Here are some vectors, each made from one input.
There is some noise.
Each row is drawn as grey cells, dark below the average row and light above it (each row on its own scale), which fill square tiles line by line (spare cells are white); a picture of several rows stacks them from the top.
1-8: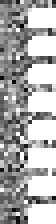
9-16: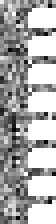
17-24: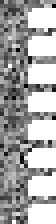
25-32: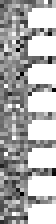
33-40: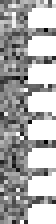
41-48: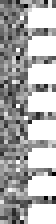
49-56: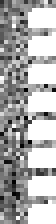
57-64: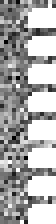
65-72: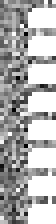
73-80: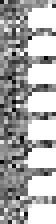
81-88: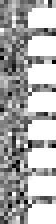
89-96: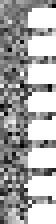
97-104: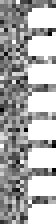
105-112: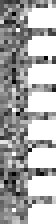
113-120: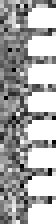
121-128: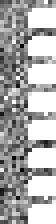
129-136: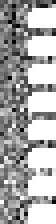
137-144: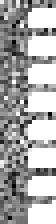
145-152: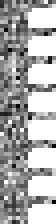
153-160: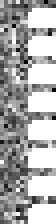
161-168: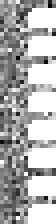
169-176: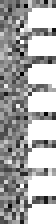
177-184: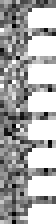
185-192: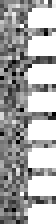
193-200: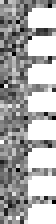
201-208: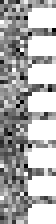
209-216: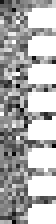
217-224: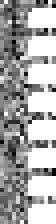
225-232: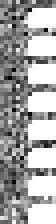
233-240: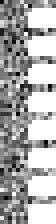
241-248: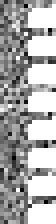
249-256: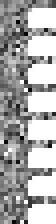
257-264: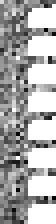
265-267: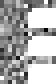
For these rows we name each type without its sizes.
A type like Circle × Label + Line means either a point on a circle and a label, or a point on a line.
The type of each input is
Circle + Unit.
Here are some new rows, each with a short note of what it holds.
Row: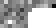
a fixed value
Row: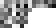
a point on a circle
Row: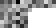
a point on a circle
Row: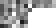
a point on a circle
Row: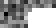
a fixed value
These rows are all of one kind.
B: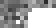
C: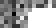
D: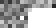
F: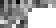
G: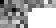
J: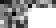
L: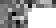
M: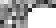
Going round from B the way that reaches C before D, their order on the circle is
B, G, F, M, C, L, D, J.
